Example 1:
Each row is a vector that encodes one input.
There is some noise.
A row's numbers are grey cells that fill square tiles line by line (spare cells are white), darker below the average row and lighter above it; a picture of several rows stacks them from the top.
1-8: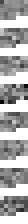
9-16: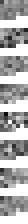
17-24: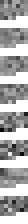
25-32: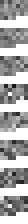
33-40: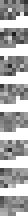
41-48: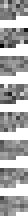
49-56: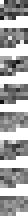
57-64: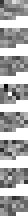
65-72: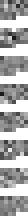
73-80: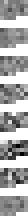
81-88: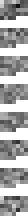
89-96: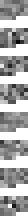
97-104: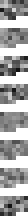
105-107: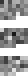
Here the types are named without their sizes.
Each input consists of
either a point on each of two lines, or a node of a tree.
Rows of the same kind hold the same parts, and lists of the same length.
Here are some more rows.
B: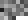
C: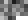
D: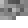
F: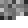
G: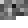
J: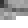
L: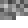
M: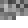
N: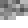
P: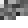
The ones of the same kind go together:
B, C, D, J, L, M, N
F, G, P

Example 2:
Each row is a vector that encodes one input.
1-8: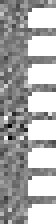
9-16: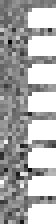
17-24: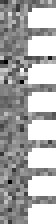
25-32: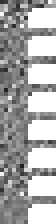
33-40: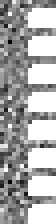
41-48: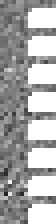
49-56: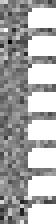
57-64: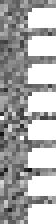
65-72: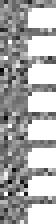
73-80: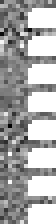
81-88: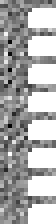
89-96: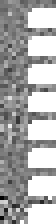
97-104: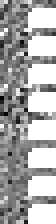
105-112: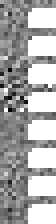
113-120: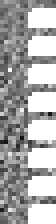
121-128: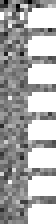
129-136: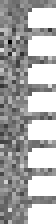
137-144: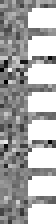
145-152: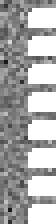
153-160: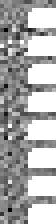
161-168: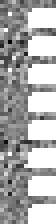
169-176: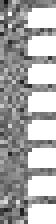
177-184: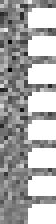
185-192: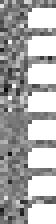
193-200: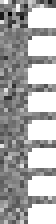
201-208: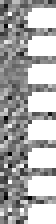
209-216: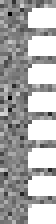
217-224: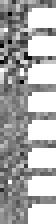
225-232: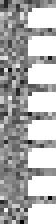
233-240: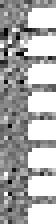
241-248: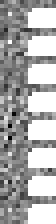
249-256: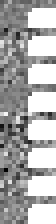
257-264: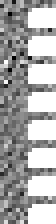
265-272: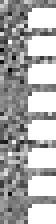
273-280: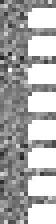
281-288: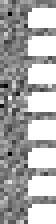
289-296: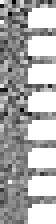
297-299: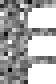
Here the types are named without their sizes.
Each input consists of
either a label, or three true/false values.
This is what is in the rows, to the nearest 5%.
About 40% of them hold a label. The rest hold three true/false values.
